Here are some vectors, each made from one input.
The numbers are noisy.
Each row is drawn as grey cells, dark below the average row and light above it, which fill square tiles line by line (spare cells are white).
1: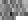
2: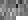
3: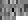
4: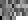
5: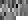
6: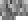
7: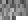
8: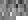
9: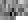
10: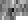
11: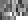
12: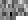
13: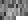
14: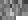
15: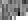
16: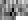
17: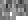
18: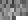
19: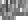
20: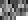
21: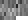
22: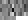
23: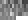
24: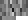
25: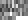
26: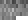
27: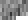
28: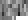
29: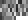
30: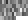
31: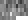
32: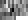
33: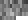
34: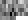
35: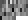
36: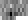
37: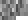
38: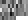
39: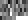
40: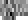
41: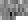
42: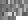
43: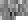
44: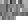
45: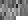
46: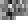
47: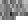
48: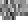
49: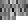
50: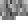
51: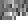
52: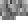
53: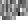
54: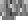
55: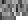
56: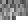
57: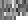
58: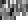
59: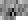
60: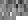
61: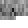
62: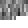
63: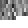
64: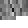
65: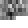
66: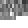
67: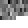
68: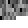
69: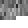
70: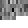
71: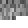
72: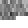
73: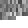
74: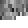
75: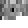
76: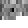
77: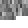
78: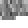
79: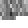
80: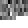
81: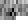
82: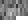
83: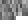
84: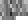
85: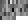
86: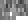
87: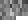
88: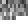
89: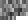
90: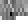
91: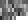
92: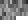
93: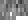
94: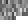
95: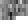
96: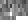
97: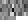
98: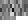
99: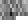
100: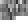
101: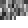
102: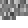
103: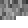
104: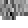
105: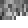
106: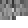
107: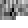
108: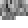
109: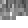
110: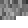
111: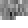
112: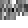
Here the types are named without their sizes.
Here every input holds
a node of a tree, together with either a fixed value, or three true/false values.
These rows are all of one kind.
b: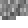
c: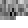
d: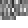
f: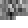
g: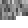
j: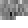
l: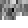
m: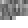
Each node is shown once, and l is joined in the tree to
c.
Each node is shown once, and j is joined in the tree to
b, c and m.
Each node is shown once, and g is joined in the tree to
b.
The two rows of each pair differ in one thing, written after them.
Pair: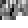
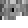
one of the three true/false values
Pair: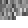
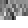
one of the three true/false values
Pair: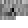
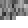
the node of the tree
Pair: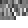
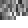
the node of the tree
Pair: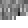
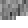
one of the three true/false values
